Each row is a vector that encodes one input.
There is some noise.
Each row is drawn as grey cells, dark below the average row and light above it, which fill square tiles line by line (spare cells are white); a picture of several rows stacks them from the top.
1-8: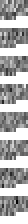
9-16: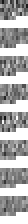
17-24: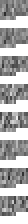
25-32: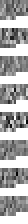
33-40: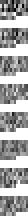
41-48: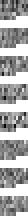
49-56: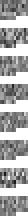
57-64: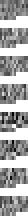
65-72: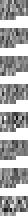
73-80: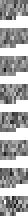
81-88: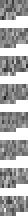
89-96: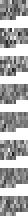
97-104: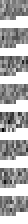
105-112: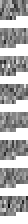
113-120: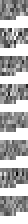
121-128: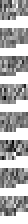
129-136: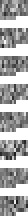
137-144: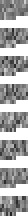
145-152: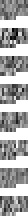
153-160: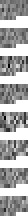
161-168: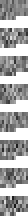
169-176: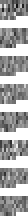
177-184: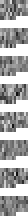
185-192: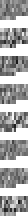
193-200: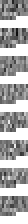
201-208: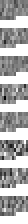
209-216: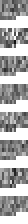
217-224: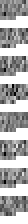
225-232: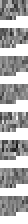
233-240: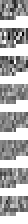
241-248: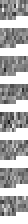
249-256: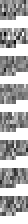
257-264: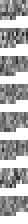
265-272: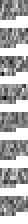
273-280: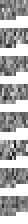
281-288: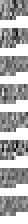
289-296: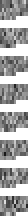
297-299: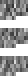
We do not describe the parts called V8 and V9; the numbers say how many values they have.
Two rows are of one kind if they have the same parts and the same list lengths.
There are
6 kinds of row.
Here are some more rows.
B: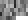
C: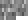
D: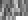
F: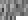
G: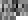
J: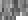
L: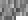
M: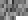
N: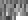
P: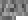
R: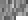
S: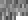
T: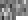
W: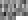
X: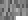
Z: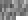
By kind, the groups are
B, X
C, T, Z
D, M, W
F, P
G, J, L, R
N, S

